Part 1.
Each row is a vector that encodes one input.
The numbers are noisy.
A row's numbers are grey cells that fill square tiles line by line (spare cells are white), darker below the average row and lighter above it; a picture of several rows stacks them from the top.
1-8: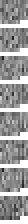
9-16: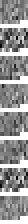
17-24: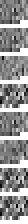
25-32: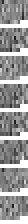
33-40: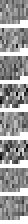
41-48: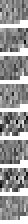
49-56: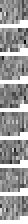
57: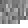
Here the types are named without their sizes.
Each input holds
a list of points on a line.
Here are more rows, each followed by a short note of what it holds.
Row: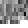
a list of one item
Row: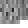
a list of two items
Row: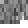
a list of one item
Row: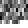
the empty list
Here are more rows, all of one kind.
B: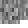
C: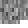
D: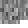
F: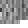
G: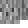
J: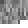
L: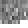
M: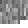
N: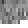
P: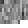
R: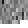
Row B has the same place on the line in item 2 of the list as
C, D and L.
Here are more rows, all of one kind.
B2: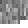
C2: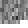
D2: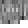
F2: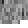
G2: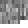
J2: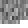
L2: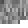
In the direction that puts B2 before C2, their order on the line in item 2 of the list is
D2, G2, B2, L2, F2, J2, C2.
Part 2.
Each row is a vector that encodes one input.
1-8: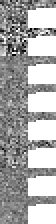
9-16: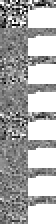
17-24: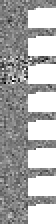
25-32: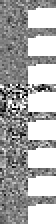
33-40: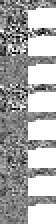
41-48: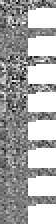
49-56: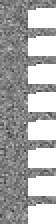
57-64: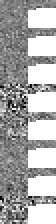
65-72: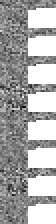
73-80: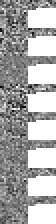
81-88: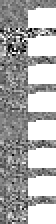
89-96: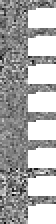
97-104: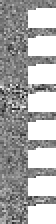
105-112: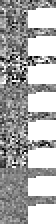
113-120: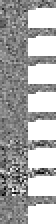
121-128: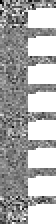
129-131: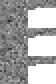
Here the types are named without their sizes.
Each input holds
a list of points on a line.
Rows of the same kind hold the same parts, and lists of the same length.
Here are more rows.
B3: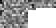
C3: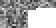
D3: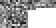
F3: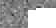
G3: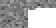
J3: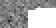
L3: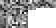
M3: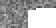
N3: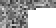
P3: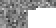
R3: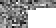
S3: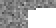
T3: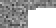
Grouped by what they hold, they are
B3
C3, G3, J3, P3, T3
D3, F3, L3, M3, N3, R3, S3

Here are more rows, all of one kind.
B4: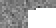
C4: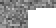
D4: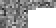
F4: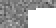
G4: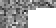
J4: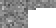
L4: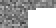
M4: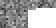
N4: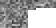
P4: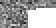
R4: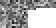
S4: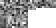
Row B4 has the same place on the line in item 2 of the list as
M4, P4 and R4.
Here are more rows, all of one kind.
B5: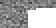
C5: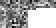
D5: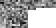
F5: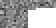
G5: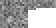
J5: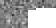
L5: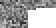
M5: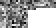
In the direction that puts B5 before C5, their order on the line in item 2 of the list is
G5, F5, D5, L5, M5, B5, C5, J5.
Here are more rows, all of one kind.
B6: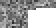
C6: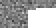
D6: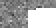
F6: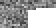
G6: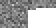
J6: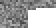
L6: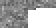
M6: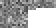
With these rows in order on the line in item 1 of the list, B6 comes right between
J6 and L6.
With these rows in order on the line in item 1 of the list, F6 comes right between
C6 and J6.
